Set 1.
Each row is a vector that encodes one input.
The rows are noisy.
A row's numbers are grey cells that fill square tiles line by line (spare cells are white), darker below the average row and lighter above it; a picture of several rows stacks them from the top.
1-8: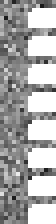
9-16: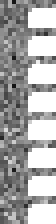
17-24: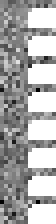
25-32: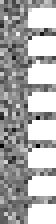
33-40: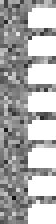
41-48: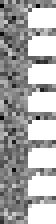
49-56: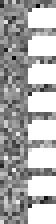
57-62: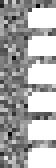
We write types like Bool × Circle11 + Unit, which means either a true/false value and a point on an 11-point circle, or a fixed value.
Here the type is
Bool × Label7.
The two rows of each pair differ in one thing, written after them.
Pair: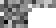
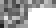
the label
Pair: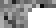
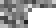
the label
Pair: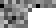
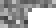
the label
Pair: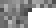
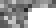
the label
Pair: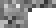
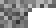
the true/false value
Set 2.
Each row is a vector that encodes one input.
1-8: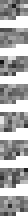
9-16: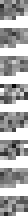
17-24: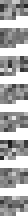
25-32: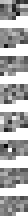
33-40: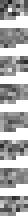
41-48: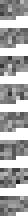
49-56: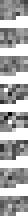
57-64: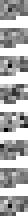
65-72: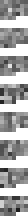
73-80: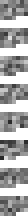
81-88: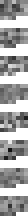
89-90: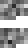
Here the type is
Bool × Bool × Bool + Line9.
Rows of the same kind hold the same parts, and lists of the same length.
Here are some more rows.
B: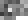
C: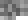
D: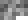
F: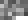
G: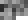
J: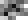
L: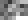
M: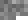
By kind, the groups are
B, C, J, L, M
D, F, G

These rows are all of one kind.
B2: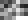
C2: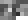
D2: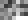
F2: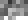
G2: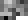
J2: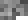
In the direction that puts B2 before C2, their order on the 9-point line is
G2, J2, B2, D2, C2, F2.
